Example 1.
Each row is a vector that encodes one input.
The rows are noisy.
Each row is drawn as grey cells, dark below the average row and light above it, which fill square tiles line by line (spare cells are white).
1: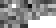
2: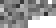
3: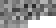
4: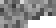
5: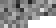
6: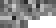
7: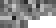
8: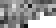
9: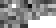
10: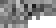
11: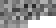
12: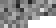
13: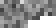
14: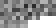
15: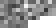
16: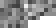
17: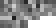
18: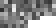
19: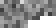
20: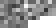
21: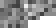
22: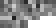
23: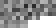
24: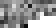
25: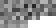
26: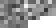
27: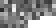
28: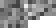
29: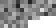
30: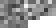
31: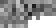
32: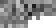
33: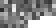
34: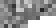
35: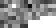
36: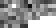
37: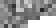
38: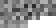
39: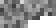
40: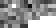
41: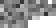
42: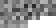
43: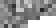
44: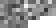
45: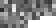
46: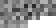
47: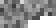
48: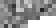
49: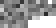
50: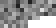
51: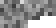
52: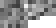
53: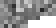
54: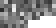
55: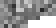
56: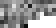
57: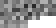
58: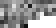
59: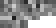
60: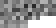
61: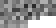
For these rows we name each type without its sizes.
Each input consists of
either a point on a line, or three true/false values.
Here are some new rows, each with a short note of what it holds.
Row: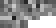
a point on a line
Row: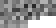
three true/false values
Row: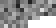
three true/false values
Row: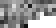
a point on a line
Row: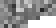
three true/false values
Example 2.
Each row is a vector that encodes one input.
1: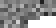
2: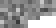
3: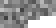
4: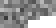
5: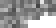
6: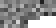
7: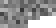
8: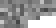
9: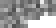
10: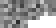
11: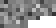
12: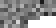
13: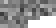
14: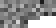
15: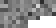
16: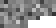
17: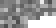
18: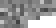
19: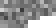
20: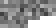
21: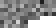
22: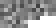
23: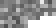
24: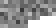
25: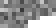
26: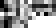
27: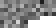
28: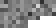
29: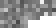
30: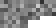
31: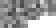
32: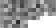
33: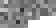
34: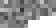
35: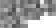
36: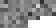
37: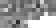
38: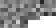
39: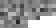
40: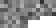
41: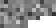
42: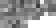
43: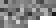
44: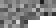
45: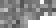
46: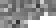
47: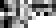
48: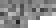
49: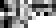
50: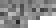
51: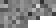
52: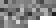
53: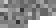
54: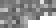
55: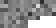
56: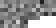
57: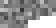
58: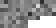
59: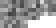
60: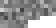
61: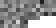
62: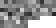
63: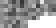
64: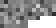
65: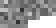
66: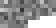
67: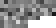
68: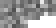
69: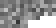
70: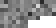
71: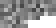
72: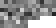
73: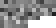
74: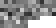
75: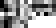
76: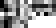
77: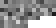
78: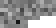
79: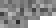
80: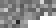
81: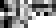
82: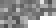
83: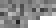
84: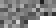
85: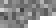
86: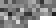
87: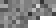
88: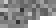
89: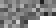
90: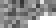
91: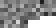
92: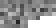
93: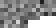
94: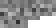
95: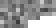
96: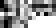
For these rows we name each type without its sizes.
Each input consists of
a list of points on a line.
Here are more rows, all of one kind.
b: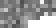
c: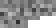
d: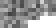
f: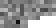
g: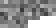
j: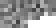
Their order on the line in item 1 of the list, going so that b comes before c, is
d, j, b, f, c, g.
